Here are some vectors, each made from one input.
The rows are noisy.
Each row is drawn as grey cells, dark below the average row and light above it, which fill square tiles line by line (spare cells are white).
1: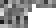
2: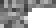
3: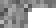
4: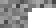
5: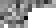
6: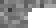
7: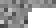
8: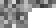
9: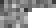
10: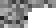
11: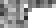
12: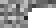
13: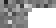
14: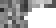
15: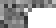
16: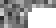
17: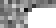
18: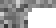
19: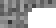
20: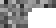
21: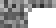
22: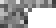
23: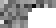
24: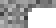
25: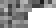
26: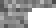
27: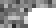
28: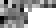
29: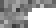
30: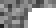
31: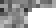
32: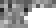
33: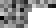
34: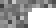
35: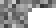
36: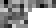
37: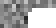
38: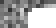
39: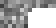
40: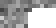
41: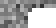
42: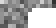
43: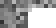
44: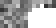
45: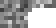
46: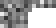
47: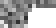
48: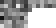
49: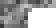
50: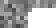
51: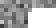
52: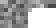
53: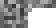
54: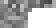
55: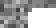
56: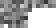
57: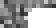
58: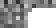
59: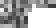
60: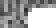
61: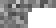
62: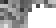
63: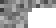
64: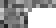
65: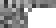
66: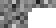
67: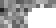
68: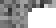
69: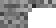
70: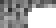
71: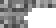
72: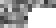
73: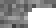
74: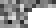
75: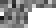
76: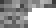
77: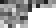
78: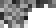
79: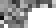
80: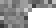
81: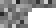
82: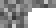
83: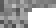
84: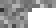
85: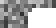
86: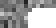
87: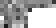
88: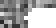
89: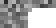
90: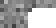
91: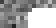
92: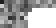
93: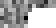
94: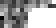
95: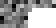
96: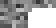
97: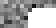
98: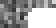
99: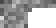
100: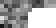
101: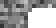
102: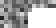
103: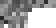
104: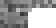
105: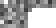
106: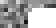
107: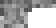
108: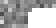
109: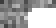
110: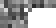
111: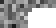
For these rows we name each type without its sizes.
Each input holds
a node of a tree, together with either a label, or four true/false values.
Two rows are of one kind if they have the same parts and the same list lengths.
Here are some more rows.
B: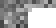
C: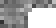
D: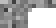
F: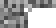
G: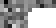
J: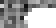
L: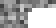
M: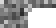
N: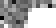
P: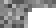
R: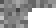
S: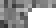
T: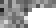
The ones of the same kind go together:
B, C, D, F, G, J, L, M, P, R, S, T
N

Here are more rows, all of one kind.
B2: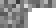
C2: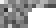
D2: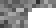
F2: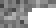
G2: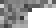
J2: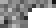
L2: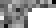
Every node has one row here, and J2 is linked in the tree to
C2 and F2.
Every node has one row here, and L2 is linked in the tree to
F2 and G2.
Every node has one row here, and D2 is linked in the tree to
B2 and F2.
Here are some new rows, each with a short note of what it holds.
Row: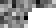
a label and a node of a tree
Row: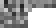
a node of a tree and four true/false values
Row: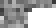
a node of a tree and four true/false values
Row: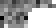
a label and a node of a tree
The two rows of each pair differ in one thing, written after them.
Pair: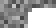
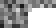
the node of the tree
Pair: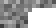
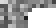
one of the four true/false values
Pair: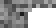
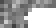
the node of the tree
